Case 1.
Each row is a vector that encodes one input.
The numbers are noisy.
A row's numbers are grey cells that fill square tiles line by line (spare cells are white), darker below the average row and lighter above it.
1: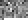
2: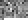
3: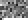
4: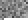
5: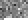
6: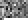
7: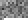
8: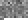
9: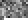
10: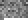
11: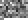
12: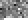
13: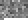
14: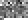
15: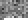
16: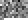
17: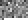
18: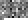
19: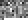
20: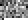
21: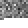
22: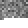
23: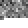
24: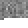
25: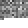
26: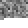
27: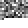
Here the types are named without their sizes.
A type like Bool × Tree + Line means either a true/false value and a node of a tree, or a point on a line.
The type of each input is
Line.
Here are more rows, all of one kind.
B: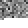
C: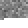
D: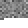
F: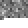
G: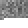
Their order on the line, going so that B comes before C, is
B, C, D, G, F.
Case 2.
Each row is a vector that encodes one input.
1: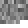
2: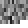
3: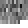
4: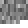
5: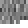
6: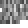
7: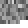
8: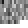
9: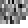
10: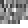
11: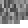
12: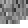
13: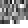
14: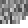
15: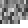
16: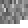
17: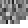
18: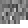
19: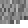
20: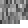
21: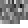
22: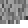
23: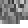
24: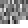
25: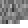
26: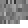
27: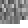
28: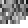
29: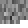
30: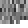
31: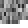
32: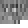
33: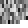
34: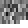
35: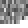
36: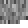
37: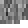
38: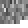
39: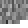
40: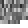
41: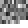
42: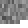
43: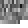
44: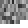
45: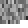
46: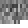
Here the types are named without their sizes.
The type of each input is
Tree.
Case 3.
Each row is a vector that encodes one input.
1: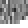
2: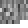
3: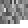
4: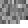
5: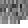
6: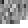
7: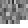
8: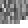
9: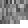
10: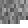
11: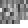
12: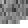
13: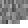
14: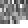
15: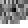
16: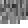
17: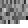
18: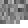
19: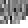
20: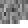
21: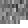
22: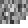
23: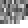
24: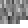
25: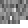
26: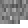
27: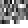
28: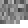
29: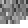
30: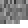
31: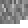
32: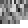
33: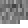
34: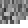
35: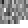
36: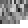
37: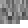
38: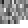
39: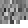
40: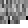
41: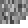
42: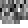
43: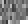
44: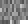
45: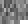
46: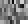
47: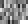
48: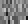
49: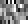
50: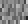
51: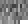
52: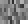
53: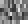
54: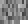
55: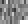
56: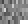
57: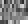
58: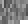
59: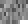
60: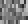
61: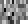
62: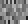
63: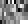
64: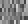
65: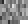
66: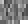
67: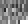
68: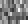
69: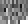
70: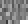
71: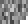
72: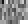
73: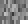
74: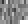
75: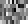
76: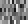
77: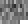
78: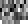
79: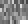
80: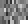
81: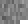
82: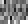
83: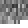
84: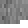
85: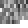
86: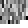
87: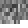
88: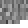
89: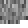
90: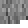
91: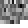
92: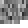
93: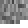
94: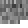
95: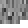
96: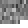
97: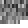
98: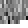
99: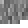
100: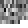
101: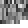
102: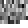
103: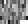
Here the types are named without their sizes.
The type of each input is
Tree.
